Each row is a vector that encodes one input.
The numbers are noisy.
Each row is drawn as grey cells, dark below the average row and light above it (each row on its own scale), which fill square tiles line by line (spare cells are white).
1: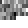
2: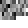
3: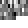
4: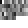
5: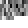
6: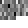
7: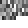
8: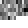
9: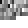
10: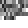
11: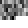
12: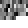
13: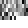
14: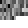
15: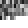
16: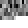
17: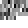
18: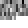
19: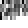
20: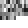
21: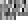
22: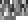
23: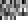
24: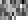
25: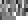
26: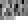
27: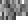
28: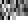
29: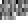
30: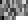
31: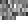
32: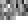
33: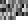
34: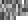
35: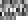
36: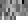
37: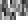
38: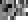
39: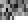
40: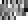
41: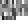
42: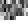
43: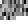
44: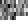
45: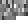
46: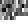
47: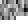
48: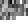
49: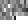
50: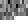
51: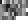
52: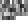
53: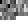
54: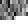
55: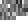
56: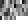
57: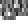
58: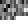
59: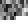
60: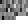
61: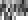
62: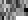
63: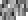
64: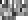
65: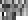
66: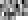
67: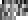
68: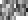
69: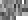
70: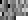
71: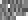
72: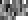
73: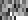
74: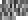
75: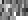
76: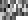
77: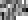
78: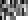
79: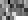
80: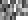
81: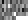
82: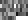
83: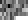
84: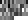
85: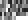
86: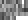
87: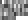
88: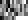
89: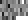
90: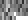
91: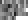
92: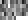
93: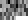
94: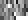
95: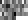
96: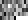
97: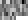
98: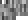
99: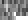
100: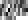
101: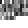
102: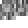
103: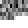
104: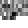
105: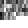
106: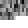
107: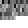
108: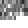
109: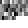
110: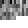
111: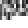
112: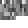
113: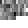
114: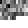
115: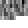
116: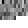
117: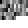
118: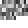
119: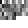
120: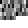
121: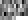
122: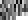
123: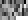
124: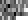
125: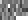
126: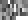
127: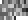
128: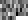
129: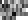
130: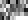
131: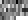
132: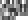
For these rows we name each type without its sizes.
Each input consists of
a label and a point on a line, together with either a fixed value, or a node of a tree.
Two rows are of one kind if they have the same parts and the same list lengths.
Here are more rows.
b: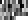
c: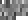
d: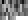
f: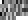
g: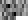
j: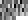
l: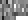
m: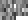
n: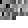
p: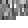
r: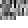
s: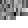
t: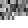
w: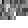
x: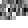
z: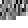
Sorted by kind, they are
b, c, g, l, m, n, p, s
d, f, j, r, t, w, x, z

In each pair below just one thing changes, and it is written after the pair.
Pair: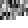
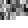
the label
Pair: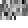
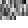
the label
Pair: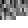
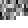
the node of the tree
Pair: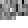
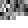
the label
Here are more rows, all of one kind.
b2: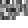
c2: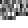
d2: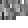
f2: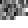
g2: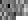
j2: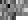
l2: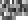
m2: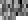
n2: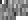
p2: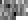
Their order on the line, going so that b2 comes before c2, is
l2, b2, p2, n2, f2, g2, j2, d2, c2, m2.
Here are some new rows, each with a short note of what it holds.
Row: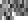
a label, a point on a line and a node of a tree
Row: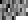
a label and a point on a line
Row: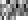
a label, a point on a line and a node of a tree
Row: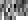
a label, a point on a line and a node of a tree
